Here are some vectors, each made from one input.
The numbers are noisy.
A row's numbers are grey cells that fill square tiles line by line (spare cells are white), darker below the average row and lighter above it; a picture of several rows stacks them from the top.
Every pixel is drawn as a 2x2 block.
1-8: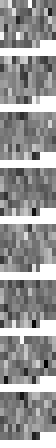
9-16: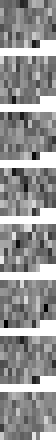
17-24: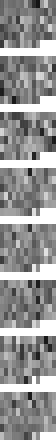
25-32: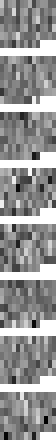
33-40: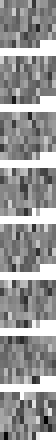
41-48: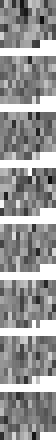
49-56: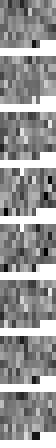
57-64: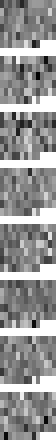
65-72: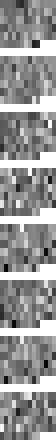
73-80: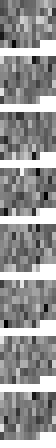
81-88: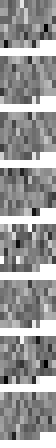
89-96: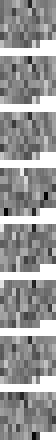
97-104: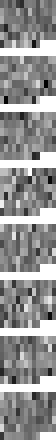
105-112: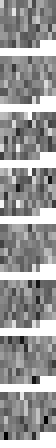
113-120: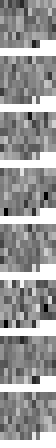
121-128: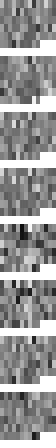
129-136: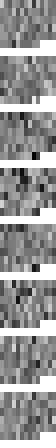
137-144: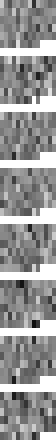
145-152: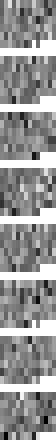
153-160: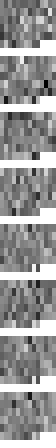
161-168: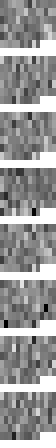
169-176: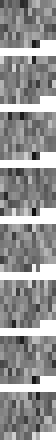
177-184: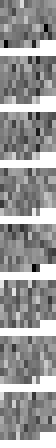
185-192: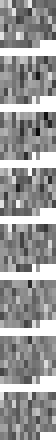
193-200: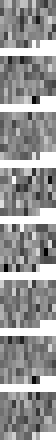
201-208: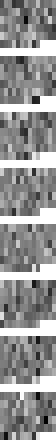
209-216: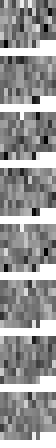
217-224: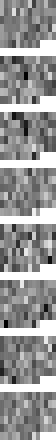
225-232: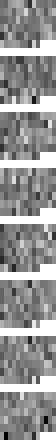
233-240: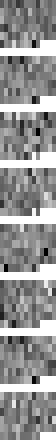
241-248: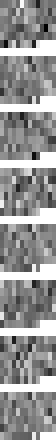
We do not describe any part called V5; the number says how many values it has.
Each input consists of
a value of V5, together with either a point on a 9-point circle, or a list of up to two points on a 9-point line.
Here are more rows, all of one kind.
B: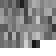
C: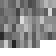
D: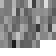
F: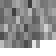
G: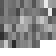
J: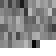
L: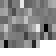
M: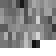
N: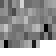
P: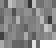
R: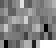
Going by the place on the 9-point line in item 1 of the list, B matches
M and P.
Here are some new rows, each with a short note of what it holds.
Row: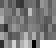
a value of V5, together with the empty list
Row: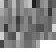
a value of V5, together with the empty list
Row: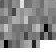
a value of V5, together with a list of one item
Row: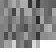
a value of V5, together with the empty list
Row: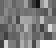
a value of V5, together with the empty list
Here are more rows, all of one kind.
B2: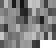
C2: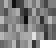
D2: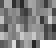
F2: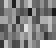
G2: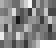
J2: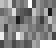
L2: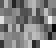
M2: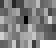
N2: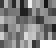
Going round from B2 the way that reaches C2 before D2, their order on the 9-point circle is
B2, N2, F2, L2, G2, M2, C2, D2, J2.
